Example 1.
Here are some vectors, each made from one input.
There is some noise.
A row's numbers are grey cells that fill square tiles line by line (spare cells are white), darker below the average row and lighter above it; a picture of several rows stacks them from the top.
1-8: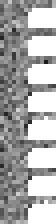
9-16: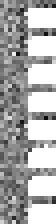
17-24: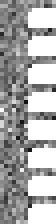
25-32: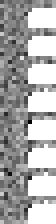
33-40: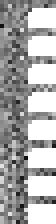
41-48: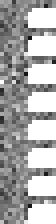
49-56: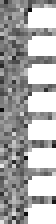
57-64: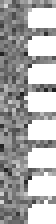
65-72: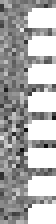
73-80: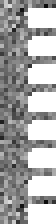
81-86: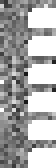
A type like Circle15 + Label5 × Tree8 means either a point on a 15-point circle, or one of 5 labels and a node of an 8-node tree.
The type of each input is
(Bool × Bool × Bool + Unit) × Line7.
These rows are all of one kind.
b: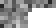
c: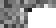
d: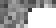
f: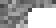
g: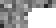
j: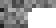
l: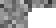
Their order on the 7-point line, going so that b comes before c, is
l, b, g, j, f, d, c.
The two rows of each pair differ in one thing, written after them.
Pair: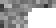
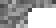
the place on the 7-point line
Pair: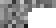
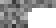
one of the three true/false values
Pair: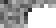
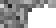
one of the three true/false values
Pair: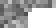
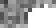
the place on the 7-point line
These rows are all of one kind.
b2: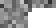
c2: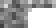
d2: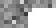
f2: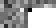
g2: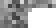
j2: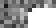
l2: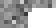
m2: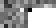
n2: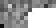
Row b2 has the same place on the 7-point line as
d2, g2 and l2.
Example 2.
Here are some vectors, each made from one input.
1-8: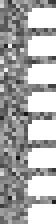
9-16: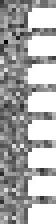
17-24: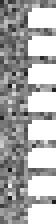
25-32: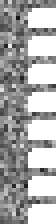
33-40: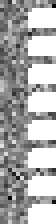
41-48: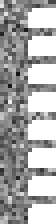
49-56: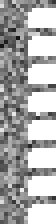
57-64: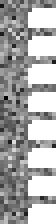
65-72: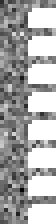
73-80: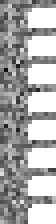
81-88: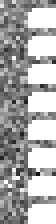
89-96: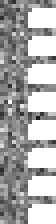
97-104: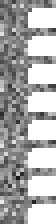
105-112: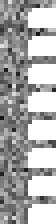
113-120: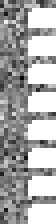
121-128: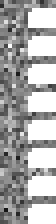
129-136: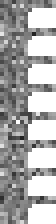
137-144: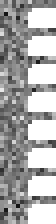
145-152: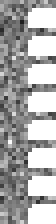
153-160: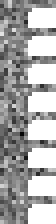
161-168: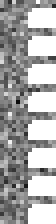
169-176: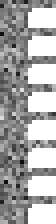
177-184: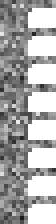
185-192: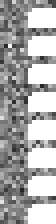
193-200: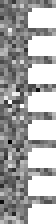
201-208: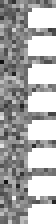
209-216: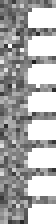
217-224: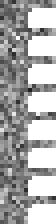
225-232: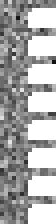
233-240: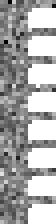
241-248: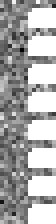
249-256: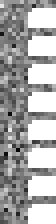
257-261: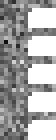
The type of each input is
Circle17 + Label8.
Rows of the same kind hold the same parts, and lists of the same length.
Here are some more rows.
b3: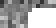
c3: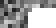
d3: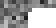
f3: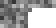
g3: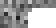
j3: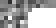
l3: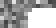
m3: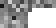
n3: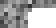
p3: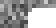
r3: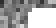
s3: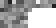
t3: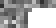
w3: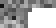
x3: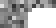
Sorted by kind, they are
b3, c3, d3, f3, m3, r3, t3, w3
g3, j3, l3, n3, p3, s3, x3

